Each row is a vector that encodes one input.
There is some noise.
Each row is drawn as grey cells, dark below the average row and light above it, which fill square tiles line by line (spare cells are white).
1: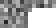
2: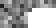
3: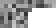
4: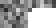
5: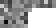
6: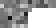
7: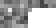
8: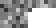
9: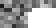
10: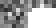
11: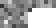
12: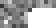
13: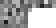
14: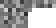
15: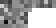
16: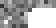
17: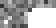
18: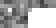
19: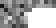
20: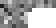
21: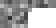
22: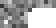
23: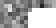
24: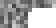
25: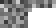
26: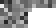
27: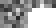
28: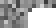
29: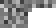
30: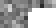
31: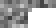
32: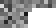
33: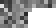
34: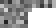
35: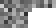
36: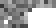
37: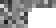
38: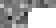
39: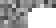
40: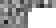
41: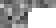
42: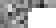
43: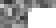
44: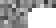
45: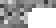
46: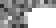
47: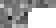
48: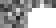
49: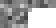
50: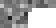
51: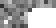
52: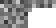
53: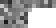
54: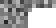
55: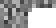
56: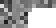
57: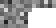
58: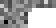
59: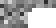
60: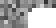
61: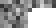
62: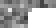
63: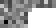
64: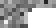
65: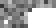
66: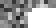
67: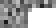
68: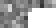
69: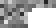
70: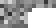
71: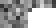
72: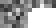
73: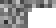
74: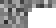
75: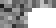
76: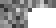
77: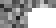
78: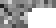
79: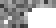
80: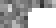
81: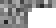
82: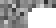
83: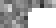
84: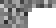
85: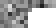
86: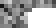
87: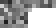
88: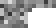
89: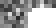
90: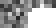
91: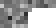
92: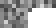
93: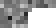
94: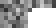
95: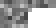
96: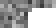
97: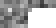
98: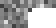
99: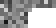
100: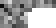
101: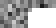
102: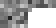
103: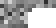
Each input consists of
a point on a 5-point line, together with either a point on a 4-point line, or a point on a 5-point line and a true/false value.
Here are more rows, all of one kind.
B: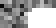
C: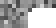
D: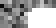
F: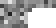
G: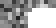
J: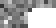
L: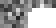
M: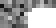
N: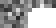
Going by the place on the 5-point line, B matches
D, F and M.
